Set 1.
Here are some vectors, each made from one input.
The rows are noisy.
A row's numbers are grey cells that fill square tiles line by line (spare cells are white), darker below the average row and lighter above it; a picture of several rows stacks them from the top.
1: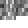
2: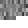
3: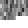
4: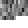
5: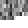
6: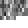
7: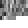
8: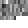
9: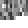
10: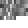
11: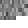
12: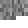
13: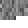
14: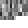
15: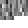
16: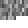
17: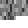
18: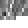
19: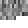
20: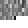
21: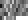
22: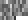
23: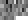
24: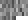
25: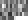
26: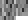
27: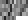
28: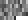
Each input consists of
a point on a 5-point line.
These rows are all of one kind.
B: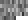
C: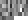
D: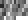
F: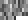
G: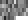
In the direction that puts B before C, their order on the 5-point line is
D, F, B, G, C.
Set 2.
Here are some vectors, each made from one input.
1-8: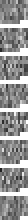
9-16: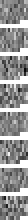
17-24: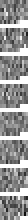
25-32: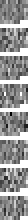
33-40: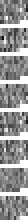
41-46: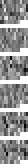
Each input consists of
a node of a 7-node tree.
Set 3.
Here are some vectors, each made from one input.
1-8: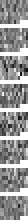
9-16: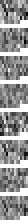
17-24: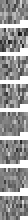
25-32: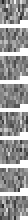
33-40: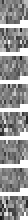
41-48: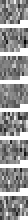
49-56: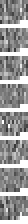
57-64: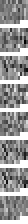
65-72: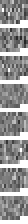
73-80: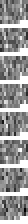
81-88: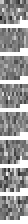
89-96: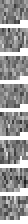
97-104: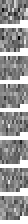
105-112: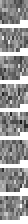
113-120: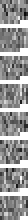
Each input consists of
a node of a 7-node tree.
